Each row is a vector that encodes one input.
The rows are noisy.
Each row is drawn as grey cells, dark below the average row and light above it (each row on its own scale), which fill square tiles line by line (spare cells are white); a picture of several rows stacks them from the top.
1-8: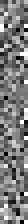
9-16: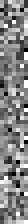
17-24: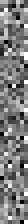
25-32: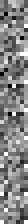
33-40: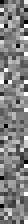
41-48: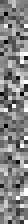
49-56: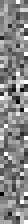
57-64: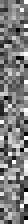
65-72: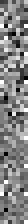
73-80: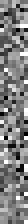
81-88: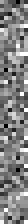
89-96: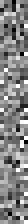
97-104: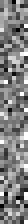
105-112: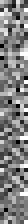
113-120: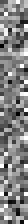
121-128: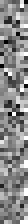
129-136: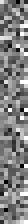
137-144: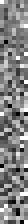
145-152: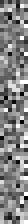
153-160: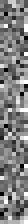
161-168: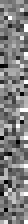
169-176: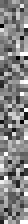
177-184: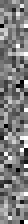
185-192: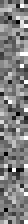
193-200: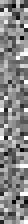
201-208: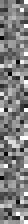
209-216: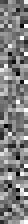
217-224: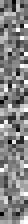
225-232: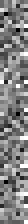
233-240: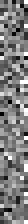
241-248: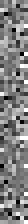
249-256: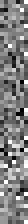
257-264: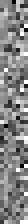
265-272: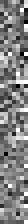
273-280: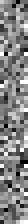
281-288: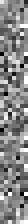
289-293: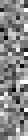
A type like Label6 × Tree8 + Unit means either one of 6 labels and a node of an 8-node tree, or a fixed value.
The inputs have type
Label4 × Line4 + Label11.
